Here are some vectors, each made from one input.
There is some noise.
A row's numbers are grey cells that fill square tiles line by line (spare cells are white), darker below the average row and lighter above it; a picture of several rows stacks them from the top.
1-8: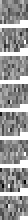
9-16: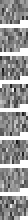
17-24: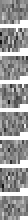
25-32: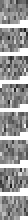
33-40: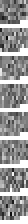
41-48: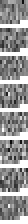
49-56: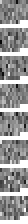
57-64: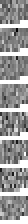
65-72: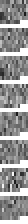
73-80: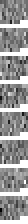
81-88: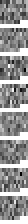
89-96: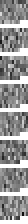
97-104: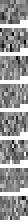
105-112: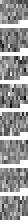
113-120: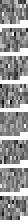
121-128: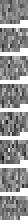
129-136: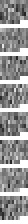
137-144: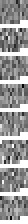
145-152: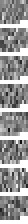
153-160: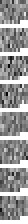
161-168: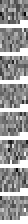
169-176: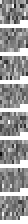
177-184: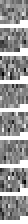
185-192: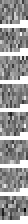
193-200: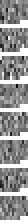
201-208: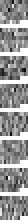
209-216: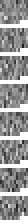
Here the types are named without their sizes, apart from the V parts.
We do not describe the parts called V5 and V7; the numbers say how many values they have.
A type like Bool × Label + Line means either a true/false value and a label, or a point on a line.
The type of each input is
Bool × Label × (Line + V5) × V7.
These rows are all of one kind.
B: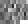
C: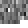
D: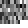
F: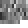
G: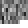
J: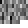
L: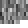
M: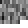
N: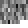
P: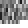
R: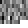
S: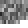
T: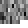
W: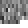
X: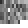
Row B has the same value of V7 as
G, L, N and S.
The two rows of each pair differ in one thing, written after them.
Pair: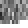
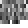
the place on the line
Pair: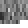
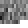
the place on the line
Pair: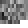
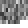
the true/false value
